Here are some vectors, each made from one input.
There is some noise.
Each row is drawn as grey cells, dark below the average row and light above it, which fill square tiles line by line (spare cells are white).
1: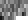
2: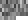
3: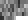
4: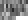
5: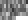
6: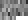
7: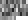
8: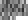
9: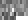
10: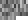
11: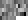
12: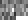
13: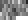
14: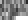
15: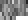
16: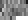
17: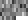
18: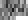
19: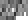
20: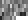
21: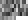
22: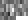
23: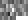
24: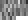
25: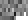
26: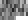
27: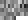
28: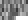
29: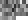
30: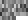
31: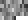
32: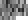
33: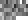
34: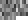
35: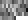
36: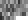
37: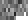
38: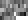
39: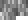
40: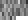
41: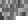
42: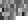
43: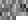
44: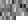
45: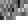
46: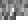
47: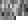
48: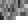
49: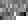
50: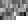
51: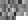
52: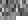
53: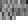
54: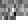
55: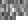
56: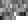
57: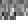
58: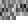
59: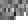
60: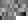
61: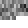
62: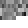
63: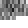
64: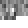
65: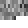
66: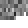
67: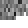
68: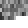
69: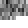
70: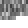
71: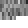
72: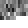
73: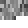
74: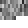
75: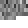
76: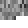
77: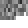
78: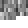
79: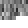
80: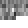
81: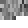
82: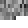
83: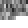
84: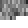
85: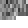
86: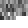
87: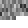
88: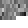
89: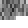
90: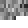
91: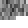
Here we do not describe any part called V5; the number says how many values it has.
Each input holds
a value of V5, together with either a point on a 4-point line, or a point on a 6-point line.
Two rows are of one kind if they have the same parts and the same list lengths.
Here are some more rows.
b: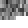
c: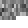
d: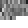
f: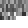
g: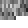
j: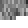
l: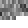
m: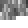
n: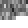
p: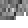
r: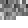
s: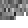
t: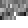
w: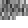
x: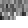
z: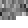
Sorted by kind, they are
b, c, f, l, n, p, s, w, x, z
d, g, j, m, r, t

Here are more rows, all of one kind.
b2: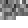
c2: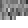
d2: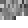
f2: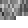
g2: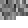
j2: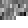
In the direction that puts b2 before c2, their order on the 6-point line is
d2, b2, g2, f2, j2, c2.
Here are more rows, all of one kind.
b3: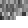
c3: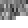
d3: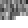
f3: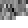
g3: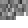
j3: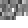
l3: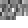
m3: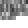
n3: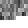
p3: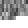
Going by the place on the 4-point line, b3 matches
f3, j3, l3 and m3.
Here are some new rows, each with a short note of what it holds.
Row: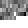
a point on a 6-point line and a value of V5
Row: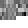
a point on a 6-point line and a value of V5
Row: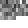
a point on a 6-point line and a value of V5
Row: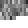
a point on a 6-point line and a value of V5
